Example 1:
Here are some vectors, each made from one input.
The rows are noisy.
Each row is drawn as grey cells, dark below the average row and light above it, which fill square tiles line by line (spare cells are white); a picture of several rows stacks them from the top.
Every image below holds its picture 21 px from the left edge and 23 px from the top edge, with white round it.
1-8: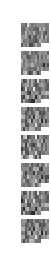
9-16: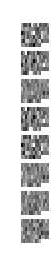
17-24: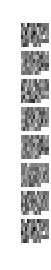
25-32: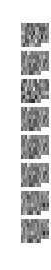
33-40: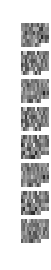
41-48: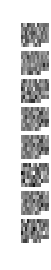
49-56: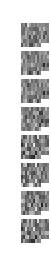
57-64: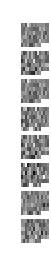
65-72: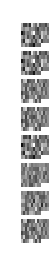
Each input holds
a point on an 8-point line.
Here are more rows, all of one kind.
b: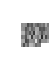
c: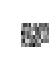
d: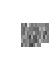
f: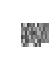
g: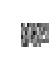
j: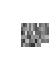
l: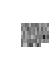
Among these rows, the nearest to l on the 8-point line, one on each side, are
b and d.
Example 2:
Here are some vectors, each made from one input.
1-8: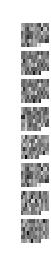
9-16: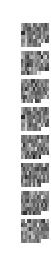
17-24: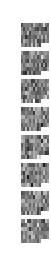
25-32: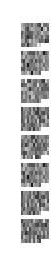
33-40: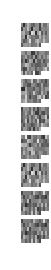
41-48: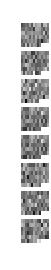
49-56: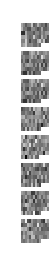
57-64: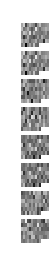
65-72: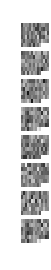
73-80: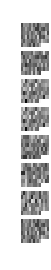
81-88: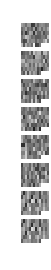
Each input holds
one of 12 labels.
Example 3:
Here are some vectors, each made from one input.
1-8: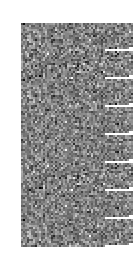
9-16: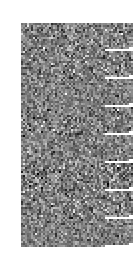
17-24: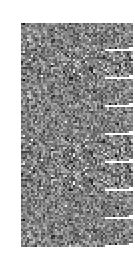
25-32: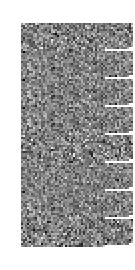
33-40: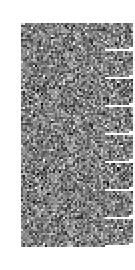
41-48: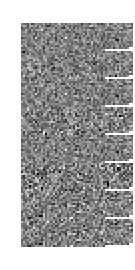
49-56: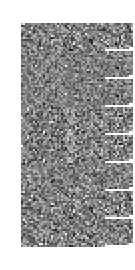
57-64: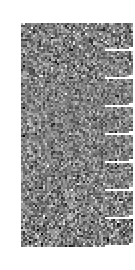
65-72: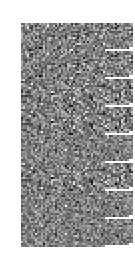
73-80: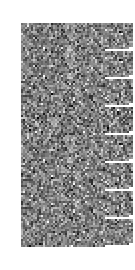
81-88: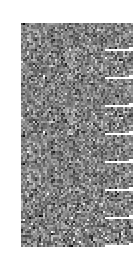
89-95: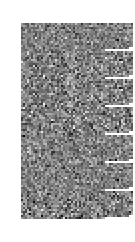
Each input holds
a node of an 8-node tree.
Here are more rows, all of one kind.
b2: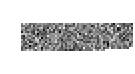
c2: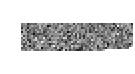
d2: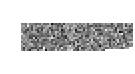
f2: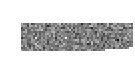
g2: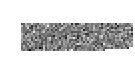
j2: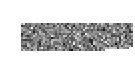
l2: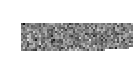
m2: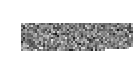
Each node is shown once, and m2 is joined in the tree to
f2 and j2.
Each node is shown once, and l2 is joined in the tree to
f2 and g2.
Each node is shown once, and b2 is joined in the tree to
c2.
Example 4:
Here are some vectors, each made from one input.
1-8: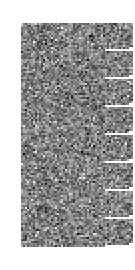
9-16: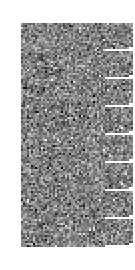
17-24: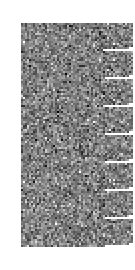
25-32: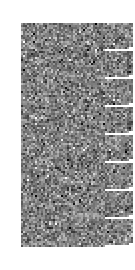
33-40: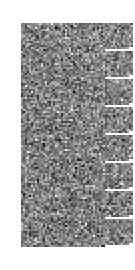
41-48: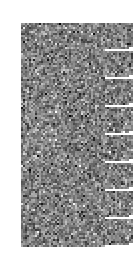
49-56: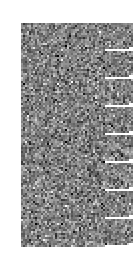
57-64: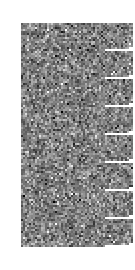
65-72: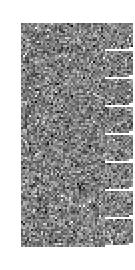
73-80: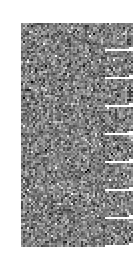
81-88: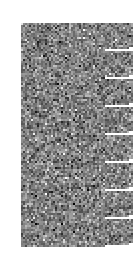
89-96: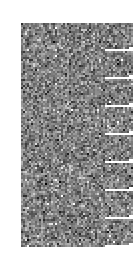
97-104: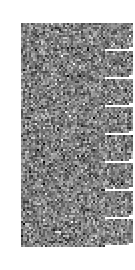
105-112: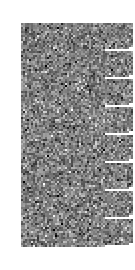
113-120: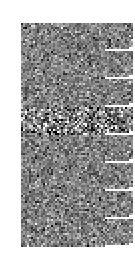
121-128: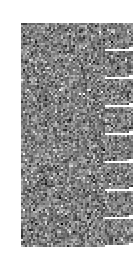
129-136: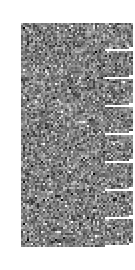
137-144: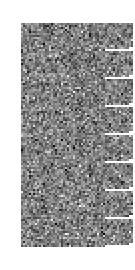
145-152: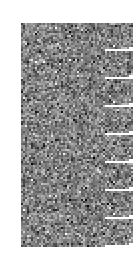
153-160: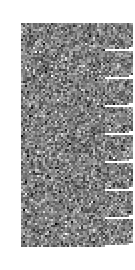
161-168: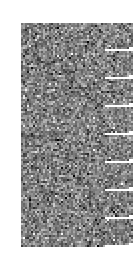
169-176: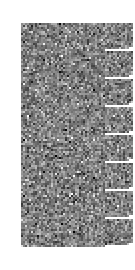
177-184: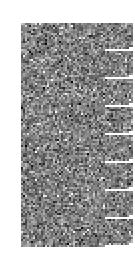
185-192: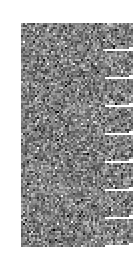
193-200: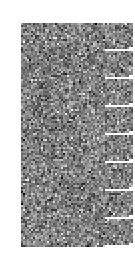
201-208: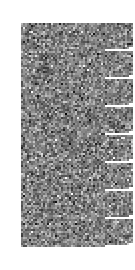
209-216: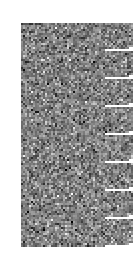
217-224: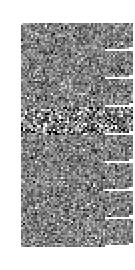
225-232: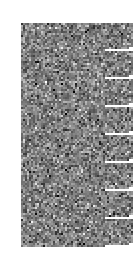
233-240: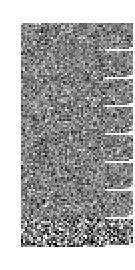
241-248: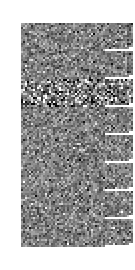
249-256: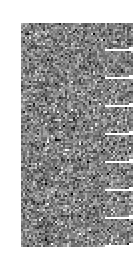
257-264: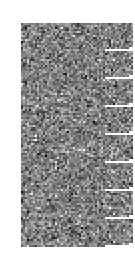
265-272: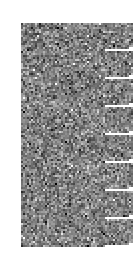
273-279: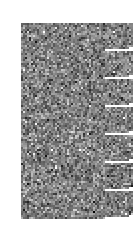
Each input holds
either a point on an 11-point circle, or a fixed value.
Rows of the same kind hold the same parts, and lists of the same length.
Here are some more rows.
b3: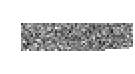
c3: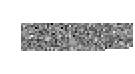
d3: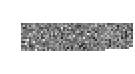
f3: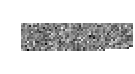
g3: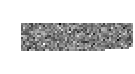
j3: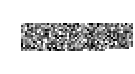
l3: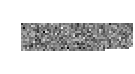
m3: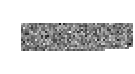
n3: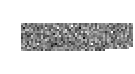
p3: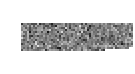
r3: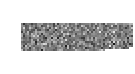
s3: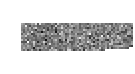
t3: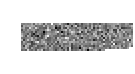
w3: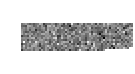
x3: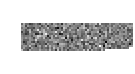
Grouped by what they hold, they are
b3, c3, d3, f3, g3, l3, m3, n3, p3, r3, s3, t3, w3, x3
j3

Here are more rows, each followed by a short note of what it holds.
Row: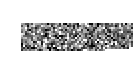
a fixed value
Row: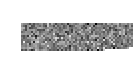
a point on an 11-point circle
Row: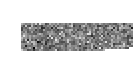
a point on an 11-point circle
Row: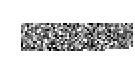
a fixed value
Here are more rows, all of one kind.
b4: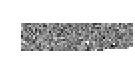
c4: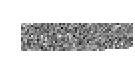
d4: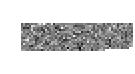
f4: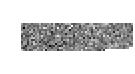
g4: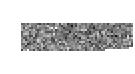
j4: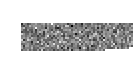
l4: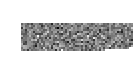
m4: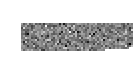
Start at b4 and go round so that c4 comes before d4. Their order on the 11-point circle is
b4, g4, l4, m4, c4, f4, d4, j4.
